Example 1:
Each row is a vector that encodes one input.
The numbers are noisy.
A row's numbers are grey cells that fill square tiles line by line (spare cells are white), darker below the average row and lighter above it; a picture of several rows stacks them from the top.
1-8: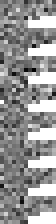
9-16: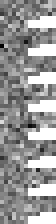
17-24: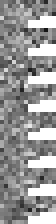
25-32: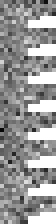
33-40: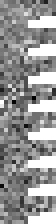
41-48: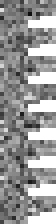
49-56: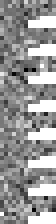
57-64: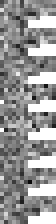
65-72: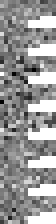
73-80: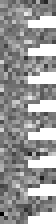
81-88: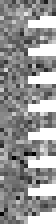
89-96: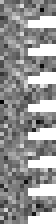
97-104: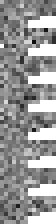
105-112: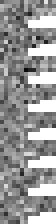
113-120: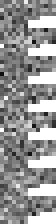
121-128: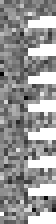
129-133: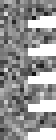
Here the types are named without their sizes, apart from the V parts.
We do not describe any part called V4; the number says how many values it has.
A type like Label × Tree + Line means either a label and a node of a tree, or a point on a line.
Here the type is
Line × (Tree + V4).
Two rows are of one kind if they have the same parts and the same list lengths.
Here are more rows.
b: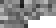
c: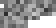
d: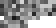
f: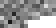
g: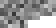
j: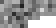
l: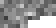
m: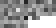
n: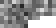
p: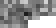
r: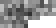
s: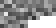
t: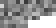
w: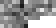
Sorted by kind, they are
b, j, n, p, r, w
c, d, f, g, l, m, s, t

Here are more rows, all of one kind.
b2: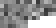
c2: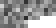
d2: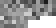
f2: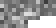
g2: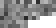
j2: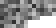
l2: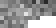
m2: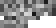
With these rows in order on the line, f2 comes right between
b2 and c2.
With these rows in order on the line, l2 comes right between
c2 and d2.
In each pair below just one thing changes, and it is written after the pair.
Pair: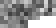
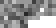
the place on the line
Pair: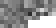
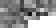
the node of the tree
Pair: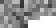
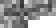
the place on the line
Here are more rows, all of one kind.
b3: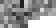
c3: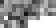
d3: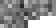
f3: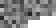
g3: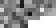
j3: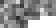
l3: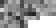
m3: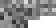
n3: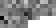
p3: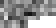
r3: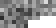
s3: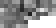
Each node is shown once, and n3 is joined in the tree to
c3 and j3.
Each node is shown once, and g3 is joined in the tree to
d3 and f3.
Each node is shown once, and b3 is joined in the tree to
d3, j3 and m3.
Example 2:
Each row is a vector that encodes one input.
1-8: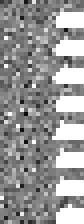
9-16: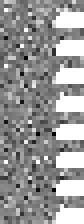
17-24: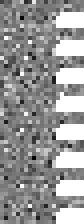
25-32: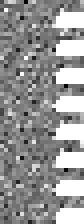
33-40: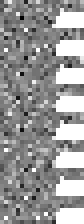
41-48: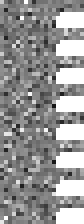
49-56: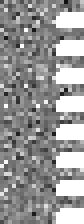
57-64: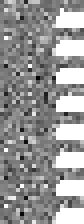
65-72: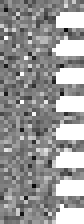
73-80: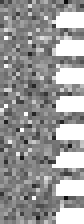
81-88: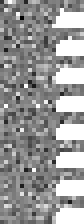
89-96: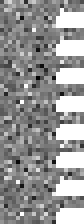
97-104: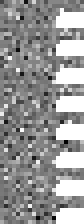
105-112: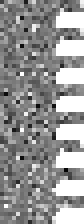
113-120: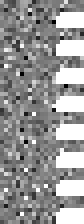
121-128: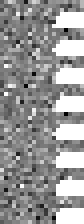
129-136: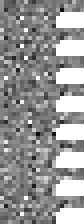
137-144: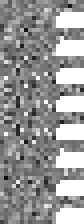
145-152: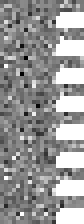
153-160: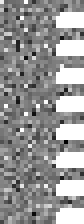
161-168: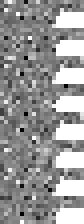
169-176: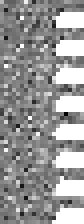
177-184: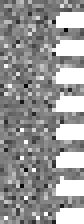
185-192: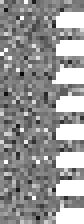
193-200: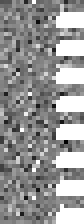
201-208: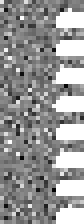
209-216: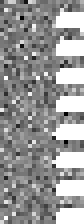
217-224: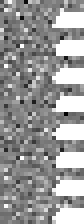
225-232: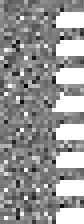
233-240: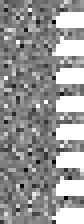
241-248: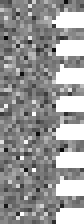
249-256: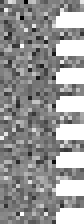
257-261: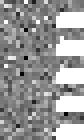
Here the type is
Bool × (Line11 + Tree9).
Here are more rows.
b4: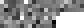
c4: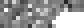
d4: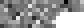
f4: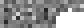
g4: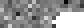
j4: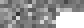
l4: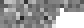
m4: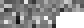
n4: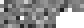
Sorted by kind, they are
b4, f4, m4, n4
c4, d4, g4, j4, l4

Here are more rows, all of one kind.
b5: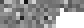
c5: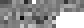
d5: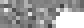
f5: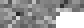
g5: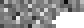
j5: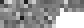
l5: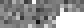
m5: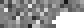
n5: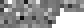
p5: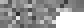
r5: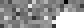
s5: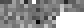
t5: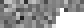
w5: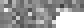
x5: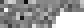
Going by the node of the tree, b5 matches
d5, j5, t5 and w5.
